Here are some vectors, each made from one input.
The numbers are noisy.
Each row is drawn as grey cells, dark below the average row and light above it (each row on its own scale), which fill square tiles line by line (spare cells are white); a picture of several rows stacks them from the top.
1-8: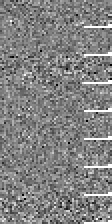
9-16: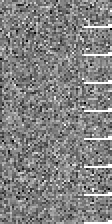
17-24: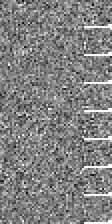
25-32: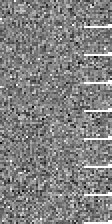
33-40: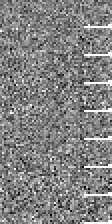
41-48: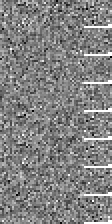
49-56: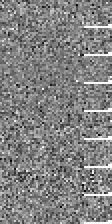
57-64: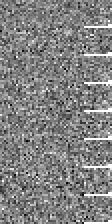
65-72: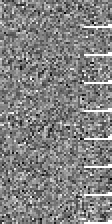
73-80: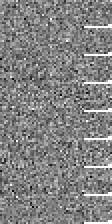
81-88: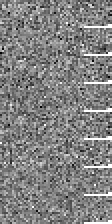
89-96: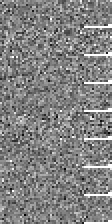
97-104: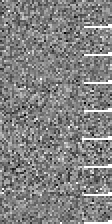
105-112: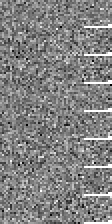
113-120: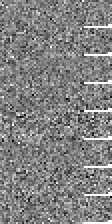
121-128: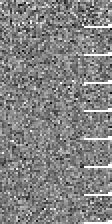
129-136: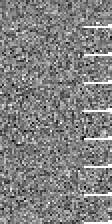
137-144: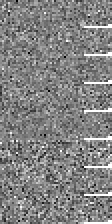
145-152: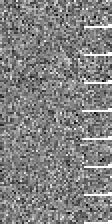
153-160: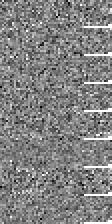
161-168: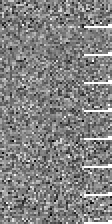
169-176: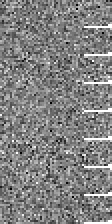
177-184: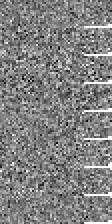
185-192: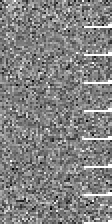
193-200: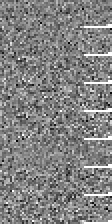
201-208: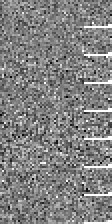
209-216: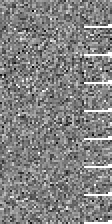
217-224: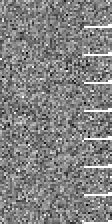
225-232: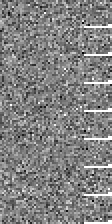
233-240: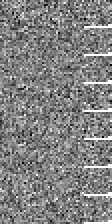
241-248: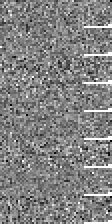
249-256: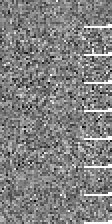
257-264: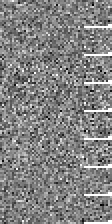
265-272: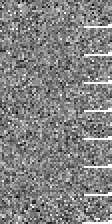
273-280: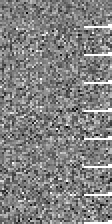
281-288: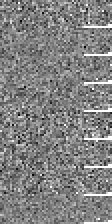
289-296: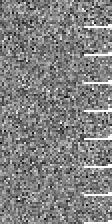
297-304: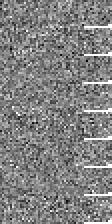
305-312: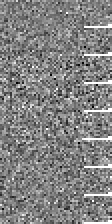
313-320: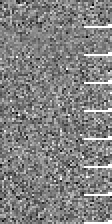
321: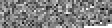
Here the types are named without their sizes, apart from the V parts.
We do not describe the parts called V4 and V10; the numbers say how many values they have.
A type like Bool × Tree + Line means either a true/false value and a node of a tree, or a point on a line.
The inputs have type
(Bool × Bool × Bool × Bool + Label) × V4 × V10.
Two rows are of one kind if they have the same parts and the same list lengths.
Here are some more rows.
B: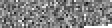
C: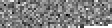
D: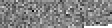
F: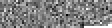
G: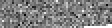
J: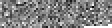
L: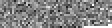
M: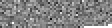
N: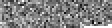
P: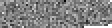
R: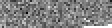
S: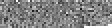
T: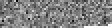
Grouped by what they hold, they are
B, C, D, F, P, S
G, J, L, M, N, R, T

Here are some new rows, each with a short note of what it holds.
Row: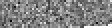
a label, a value of V4 and a value of V10
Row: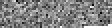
four true/false values, a value of V4 and a value of V10
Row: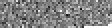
a label, a value of V4 and a value of V10
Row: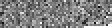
four true/false values, a value of V4 and a value of V10
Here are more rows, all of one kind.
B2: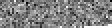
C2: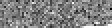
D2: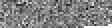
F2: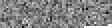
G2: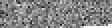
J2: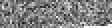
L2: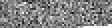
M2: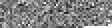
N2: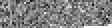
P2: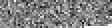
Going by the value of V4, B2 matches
C2 and P2.
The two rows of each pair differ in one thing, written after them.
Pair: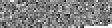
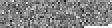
the label
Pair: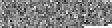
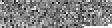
the label
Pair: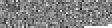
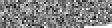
the label
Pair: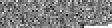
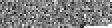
the label
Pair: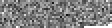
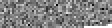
the value of V10
